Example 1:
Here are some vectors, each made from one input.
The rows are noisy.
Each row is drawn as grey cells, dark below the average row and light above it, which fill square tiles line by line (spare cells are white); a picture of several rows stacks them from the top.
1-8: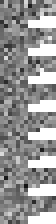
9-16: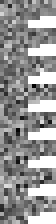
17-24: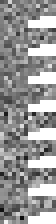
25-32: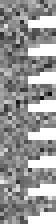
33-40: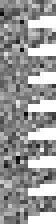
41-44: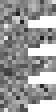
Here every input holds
a point on a 4-point line and a point on a 5-point line.
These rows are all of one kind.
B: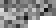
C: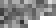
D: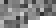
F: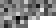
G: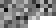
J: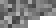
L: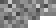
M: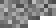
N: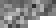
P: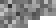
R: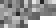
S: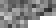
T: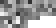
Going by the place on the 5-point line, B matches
D, F and G.
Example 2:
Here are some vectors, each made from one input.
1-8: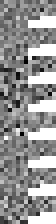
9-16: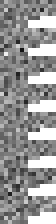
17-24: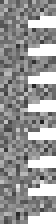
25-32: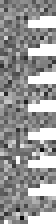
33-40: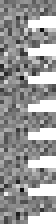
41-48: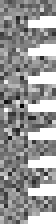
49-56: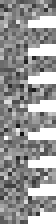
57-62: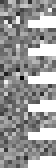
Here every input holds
a point on a 5-point line.
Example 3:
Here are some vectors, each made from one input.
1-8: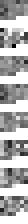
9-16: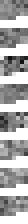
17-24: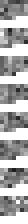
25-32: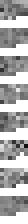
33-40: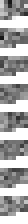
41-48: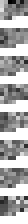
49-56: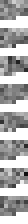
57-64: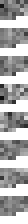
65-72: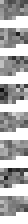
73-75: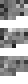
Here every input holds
a point on a 10-point circle.
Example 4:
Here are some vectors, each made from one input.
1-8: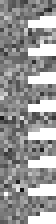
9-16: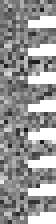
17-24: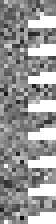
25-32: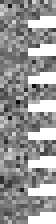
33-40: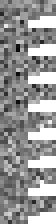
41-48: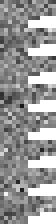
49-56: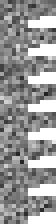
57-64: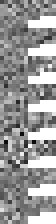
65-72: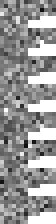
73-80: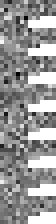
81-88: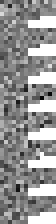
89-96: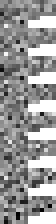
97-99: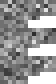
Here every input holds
a point on a 4-point line and a point on a 5-point line.
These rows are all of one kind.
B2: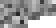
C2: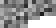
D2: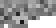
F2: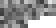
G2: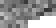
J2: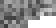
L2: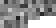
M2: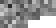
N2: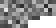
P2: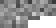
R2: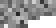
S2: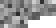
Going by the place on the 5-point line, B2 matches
D2, F2, R2 and S2.
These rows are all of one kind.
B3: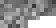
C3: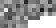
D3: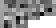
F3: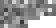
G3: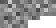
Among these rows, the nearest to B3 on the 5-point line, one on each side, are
C3 and D3.
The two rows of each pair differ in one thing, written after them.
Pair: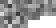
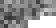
the place on the 4-point line
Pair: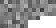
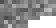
the place on the 5-point line
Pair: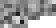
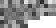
the place on the 4-point line
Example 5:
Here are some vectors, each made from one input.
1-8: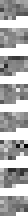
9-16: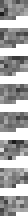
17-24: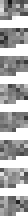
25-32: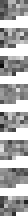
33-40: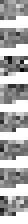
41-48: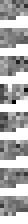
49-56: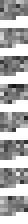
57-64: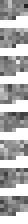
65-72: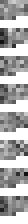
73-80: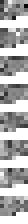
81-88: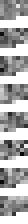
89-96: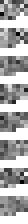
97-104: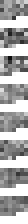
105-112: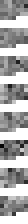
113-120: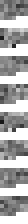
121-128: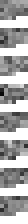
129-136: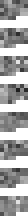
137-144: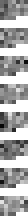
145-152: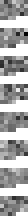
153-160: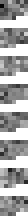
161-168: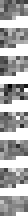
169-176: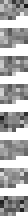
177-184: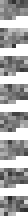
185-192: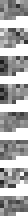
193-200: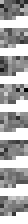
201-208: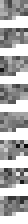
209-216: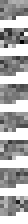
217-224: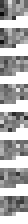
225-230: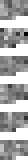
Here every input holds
a point on a 10-point circle.
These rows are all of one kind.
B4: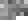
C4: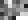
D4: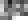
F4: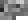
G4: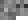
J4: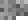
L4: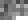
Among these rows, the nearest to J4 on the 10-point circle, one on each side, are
B4 and F4.
